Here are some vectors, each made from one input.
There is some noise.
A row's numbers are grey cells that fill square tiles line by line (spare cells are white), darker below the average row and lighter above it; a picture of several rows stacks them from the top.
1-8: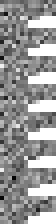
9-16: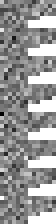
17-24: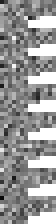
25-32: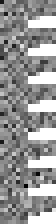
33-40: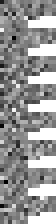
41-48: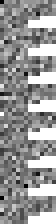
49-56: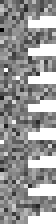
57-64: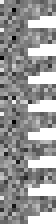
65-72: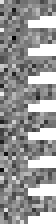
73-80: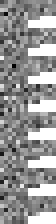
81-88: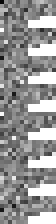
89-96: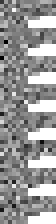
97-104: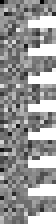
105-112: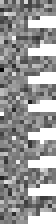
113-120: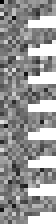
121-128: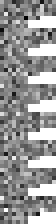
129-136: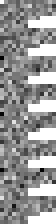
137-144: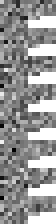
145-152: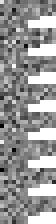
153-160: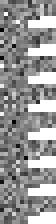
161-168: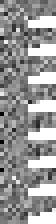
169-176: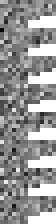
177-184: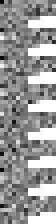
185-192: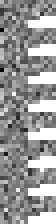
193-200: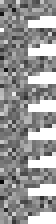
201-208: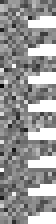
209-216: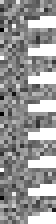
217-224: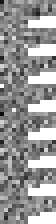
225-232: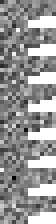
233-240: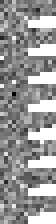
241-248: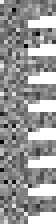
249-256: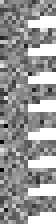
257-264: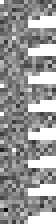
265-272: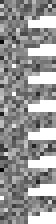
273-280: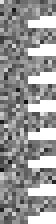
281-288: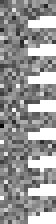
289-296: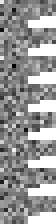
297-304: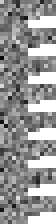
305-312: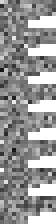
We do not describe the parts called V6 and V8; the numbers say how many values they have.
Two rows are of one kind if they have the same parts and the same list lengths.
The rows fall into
2 kinds.
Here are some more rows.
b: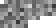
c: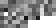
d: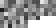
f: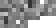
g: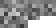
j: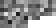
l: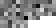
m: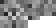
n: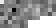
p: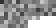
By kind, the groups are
b, c, d, f, j, l, n
g, m, p

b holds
one of 5 labels, one of 9 labels and a true/false value.
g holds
one of 9 labels, a value of V6 and a value of V8.
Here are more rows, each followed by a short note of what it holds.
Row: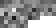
one of 9 labels, a value of V6 and a value of V8
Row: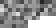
one of 9 labels, a value of V6 and a value of V8
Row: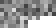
one of 9 labels, a value of V6 and a value of V8
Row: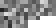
one of 5 labels, one of 9 labels and a true/false value
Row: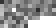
one of 9 labels, a value of V6 and a value of V8
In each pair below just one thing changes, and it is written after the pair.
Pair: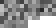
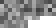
the value of V6
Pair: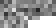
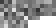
the value of V6
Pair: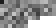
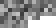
the label
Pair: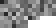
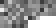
the value of V8
